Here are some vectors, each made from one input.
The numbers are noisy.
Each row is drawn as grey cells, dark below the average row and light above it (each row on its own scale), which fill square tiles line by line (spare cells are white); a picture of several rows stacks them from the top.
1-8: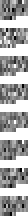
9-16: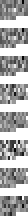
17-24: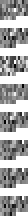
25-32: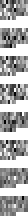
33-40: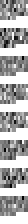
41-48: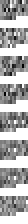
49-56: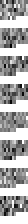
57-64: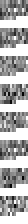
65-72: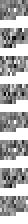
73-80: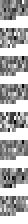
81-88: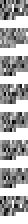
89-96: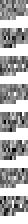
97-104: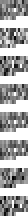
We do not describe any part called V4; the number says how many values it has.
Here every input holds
either a point on a 5-point line, or a list of up to two items, each a true/false value and a value of V4.
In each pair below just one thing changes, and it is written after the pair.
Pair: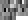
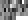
the true/false value in item 2 of the list
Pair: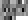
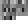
the value of V4 in item 2 of the list
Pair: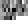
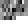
the value of V4 in item 1 of the list
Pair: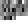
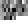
the value of V4 in item 1 of the list
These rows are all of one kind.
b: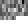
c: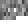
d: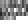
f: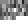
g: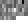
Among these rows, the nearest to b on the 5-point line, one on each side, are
f and g.
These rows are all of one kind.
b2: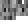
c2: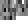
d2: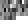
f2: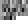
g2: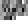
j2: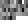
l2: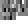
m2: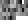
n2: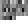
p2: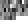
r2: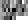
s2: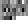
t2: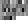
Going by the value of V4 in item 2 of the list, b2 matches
d2, g2 and p2.
